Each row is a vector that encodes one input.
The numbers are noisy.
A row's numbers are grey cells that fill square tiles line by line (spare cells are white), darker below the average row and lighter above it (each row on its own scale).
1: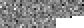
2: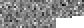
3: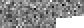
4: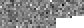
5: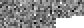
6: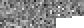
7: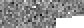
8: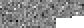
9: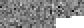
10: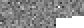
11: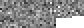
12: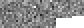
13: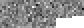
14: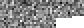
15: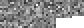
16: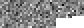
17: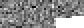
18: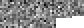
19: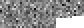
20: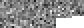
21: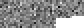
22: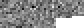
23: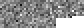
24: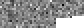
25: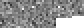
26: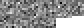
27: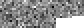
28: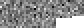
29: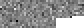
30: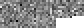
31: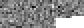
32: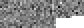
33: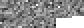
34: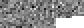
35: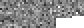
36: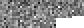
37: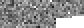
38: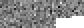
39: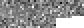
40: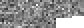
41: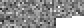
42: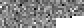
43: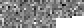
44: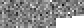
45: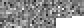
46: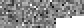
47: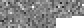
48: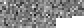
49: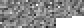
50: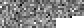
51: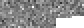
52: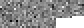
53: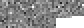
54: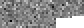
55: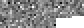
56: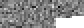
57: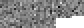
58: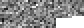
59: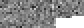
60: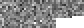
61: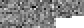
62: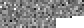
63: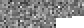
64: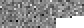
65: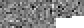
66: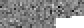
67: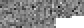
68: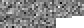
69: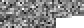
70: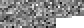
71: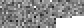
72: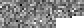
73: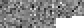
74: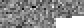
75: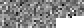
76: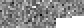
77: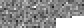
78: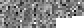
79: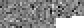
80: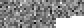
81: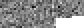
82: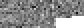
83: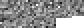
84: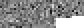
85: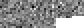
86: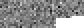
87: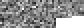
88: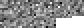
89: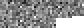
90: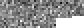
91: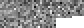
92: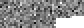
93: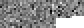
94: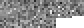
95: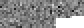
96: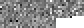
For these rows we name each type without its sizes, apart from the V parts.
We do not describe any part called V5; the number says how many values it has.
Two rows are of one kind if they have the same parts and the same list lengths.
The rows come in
3 kinds.
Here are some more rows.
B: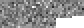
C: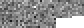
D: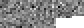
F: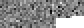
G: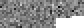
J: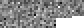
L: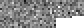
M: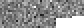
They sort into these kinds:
B, C, M
D, F, G
J, L

